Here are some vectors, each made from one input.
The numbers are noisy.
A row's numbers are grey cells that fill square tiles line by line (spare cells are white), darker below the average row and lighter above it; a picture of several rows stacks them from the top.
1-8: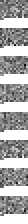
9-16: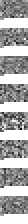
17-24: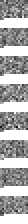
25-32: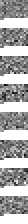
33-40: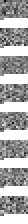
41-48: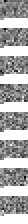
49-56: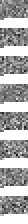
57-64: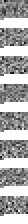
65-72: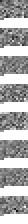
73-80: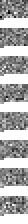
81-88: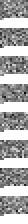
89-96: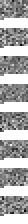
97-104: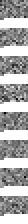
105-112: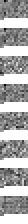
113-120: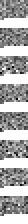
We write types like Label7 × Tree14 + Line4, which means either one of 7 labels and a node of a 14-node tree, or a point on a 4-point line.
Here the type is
Bool × Bool × Bool + Circle11 + Line11.
